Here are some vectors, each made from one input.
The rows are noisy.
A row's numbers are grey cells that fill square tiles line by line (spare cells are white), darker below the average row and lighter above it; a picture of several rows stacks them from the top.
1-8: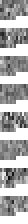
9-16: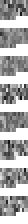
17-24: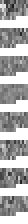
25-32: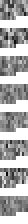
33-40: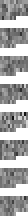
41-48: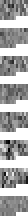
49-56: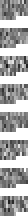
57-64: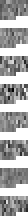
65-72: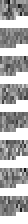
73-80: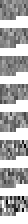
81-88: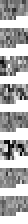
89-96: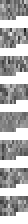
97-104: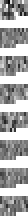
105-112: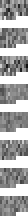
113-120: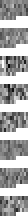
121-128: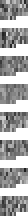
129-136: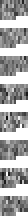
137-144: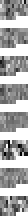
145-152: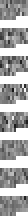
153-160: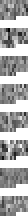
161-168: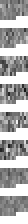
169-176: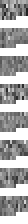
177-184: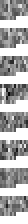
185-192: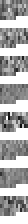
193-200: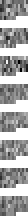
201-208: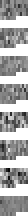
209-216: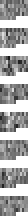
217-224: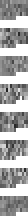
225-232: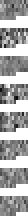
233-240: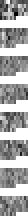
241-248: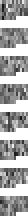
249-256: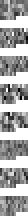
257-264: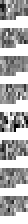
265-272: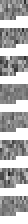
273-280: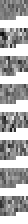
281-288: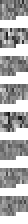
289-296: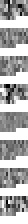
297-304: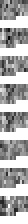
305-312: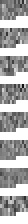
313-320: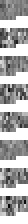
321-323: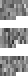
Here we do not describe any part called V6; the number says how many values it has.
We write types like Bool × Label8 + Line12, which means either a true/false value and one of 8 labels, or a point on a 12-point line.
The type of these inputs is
List2(Line9 × V6).
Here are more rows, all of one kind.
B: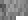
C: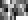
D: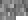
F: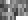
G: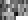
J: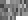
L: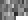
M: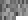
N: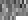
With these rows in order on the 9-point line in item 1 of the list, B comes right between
M and N.
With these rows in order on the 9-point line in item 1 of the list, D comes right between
G and M.
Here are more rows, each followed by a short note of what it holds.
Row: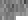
a list of one item
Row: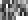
the empty list
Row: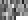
the empty list
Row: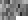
a list of two items
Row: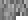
a list of two items
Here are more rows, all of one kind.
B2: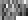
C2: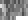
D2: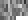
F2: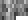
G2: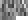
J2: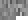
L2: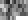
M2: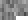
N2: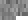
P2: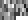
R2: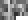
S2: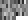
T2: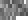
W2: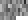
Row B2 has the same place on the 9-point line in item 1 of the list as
G2, J2, N2 and T2.
